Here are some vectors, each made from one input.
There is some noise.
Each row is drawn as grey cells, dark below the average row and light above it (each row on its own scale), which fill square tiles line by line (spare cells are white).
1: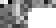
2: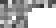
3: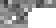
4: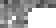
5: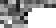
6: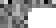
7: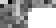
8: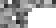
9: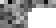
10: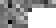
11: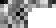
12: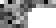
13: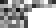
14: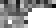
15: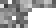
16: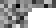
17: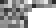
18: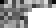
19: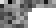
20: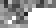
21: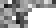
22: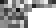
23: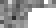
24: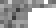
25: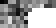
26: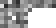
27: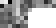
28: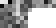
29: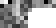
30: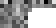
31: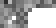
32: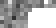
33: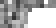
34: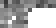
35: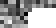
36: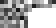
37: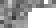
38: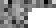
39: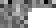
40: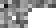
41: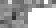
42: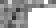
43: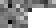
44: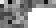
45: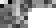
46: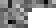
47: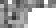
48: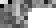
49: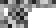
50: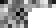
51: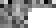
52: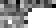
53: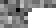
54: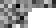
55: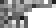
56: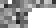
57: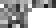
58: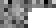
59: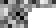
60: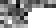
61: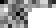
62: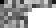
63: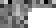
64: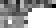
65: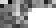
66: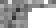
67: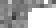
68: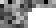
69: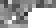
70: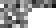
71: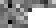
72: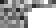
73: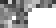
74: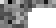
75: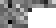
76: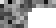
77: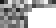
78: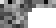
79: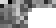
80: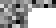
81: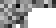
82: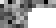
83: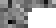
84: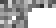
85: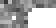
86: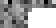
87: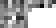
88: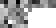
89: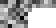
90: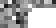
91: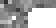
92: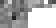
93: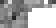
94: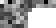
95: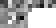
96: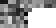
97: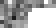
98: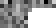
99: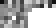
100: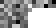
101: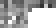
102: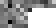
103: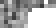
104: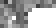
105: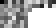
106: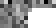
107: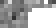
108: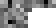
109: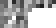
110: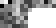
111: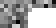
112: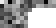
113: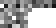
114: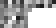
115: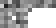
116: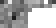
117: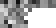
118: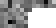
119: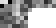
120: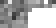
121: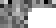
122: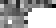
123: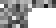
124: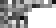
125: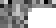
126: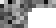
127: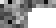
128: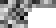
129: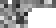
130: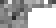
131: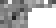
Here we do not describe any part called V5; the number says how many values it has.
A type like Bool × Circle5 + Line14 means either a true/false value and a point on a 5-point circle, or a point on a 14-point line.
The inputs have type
Line6 + (Tree7 + Unit) × V5.
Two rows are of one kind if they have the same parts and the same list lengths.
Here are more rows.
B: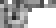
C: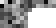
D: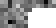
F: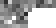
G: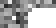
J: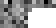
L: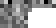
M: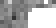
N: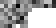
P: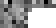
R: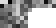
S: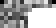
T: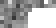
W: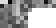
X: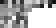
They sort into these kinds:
B, M, T
C, D, J, L, P, R, W
F, G, N, S, X

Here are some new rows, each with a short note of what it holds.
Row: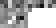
a node of a 7-node tree and a value of V5
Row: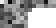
a point on a 6-point line
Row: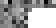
a point on a 6-point line
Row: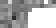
a value of V5
